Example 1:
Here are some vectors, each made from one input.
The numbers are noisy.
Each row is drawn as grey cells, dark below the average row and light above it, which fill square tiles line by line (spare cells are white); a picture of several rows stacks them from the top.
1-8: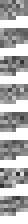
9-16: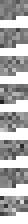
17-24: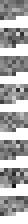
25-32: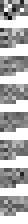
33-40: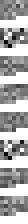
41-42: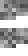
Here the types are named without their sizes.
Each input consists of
a list of points on a line.
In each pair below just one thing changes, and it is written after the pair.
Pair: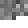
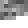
the place on the line in item 1 of the list
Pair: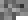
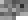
the place on the line in item 1 of the list
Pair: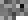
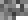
the place on the line in item 2 of the list
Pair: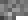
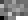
the place on the line in item 2 of the list
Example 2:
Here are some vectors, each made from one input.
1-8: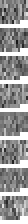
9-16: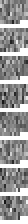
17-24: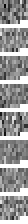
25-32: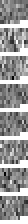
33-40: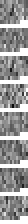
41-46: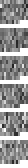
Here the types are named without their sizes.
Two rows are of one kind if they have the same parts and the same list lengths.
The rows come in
2 kinds.
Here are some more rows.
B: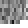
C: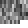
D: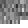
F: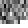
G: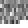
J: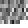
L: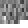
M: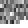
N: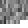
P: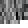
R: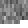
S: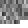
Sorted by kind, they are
B, F, G, J, M
C, D, L, N, P, R, S

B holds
a node of a tree.
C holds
three true/false values.
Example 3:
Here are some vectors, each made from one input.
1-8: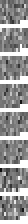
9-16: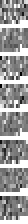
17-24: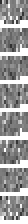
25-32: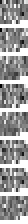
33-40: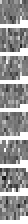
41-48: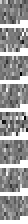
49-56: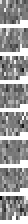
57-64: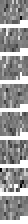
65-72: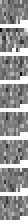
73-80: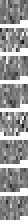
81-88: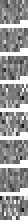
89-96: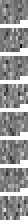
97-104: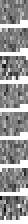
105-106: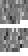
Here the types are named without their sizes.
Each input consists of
either a node of a tree, or four true/false values.
